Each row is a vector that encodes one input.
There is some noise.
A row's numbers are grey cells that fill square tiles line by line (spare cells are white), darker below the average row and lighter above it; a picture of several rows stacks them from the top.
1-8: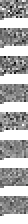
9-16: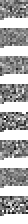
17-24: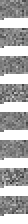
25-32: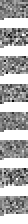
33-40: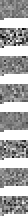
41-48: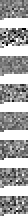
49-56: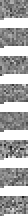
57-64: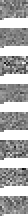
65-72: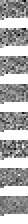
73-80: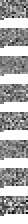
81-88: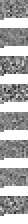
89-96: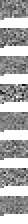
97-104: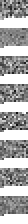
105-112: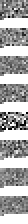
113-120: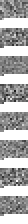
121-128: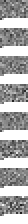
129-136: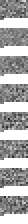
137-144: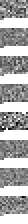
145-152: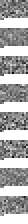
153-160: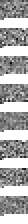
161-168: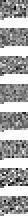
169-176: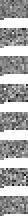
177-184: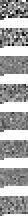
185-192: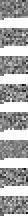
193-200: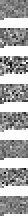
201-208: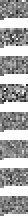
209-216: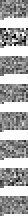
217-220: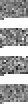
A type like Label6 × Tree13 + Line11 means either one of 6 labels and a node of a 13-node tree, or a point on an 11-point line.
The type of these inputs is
Circle9 × (Line5 + List2(Line6)) + Line8.
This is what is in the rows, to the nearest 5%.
About 85% of them hold a point on a 9-point circle, together with either a point on a 5-point line, or a list of up to two points on a 6-point line. The rest hold a point on an 8-point line.
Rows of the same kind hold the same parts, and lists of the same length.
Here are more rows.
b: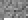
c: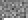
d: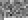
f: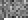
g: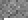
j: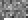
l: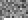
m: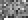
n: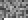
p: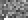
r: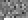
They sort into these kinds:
b, j
c, l
d, g, n
f, m
p, r

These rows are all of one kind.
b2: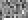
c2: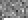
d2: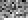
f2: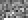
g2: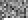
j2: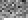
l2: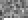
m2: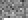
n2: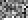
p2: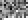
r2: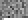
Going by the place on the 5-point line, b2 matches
d2, j2 and m2.
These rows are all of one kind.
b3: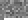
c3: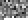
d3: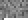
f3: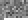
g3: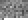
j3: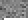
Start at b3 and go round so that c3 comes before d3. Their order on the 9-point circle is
b3, f3, c3, j3, g3, d3.
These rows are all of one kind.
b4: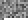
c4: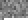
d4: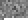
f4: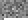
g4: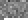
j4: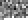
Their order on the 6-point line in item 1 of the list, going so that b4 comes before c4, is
j4, b4, d4, f4, g4, c4.
